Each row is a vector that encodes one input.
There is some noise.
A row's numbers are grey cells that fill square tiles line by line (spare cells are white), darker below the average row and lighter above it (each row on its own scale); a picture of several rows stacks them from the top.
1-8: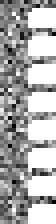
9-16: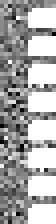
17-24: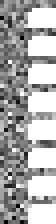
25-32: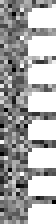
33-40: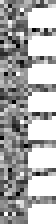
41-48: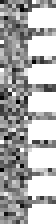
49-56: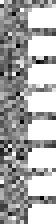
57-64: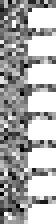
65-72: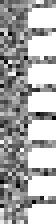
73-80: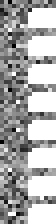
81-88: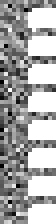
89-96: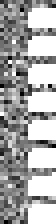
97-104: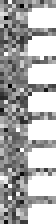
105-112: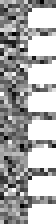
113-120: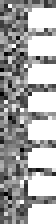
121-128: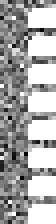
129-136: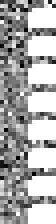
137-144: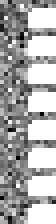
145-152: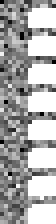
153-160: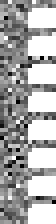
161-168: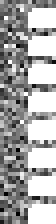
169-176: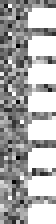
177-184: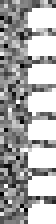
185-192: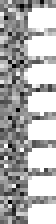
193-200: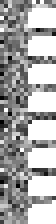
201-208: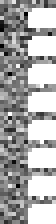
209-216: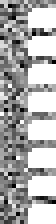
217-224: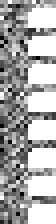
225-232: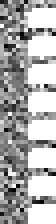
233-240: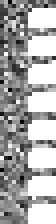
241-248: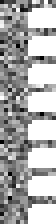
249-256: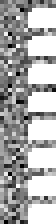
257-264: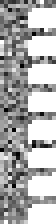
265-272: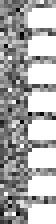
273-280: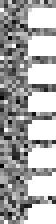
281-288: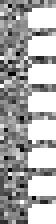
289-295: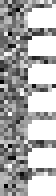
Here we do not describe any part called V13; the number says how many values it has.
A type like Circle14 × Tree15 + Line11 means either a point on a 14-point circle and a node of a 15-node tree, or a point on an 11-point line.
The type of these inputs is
List2(Bool × V13).
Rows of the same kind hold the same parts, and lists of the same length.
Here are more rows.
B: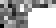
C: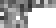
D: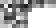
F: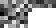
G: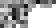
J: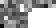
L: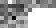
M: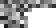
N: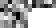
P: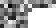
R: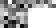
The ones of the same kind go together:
B, C, J, M, P
D, F, G, L, R
N

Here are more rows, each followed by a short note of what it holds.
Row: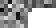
the empty list
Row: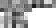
the empty list
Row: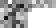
a list of one item
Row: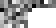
the empty list
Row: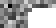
a list of two items
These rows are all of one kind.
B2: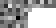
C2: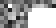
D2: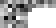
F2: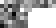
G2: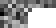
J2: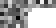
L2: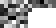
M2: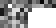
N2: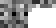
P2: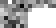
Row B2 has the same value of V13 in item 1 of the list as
G2 and J2.
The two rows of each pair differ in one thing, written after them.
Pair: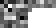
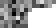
the true/false value in item 2 of the list
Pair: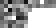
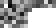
the value of V13 in item 1 of the list
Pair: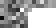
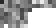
the value of V13 in item 1 of the list
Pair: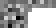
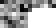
the true/false value in item 2 of the list
